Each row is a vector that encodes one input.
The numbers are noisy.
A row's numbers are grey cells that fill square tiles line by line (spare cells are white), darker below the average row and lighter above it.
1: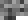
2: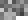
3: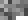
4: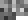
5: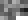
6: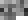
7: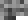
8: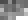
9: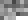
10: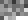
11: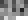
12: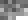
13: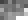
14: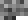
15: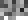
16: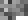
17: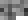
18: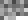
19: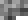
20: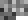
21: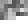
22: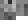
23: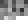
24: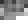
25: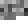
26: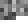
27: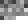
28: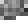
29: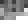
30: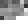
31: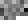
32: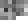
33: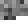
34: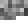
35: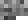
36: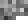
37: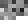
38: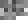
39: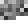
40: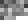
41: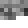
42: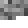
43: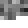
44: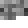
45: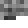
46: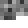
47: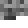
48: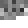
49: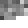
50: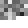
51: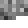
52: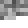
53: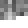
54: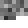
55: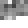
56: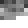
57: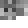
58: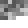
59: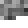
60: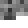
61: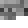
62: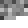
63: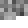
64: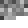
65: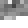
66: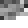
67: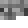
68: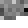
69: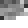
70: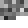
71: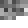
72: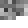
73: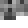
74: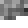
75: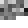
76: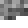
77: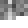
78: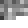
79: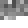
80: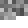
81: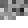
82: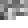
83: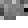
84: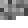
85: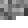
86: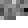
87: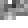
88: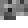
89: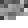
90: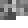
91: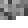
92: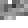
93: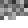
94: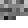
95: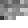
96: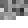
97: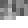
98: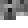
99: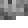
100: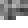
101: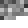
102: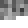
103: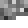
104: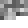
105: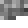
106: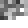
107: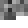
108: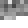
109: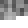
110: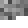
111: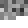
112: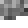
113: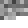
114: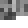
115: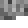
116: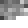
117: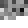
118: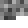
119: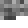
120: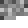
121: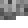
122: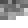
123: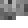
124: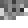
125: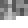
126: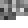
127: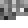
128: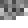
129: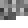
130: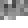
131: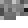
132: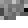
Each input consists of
a point on an 8-point circle and a true/false value.
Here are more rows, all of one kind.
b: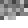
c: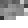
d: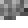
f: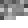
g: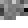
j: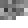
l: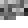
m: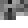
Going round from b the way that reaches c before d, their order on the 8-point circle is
b, f, c, m, j, d, g, l.
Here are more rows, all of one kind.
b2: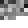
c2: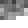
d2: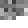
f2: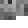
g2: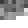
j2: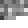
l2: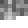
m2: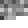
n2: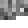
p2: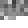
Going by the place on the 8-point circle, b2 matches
f2, j2, m2 and n2.
